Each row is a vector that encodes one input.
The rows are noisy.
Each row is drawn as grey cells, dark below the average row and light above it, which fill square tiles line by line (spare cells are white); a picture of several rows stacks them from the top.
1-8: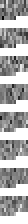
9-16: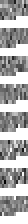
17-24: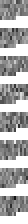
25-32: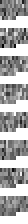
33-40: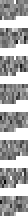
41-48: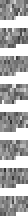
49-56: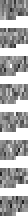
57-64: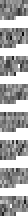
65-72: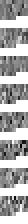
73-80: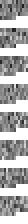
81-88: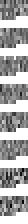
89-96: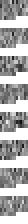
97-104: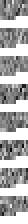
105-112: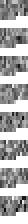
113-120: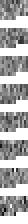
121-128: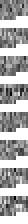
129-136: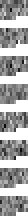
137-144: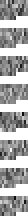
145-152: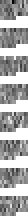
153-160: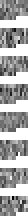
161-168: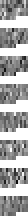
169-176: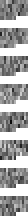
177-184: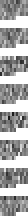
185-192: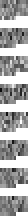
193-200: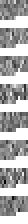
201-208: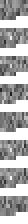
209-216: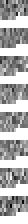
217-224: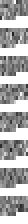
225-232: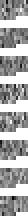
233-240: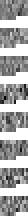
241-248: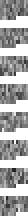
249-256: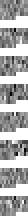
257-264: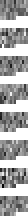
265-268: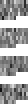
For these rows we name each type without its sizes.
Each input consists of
a point on a circle, together with a list of items, each a point on a line and a true/false value.
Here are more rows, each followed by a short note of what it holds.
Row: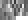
a point on a circle, together with a list of two items
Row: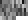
a point on a circle, together with the empty list
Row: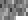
a point on a circle, together with a list of two items
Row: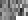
a point on a circle, together with a list of two items
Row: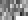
a point on a circle, together with a list of two items
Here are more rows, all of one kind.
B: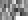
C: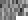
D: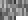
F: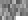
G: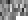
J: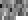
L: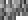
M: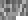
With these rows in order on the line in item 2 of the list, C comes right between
L and M.
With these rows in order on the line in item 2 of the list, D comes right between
B and J.
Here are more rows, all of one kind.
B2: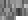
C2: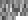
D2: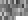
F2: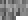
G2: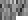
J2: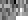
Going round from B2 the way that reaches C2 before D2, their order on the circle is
B2, F2, J2, C2, D2, G2.
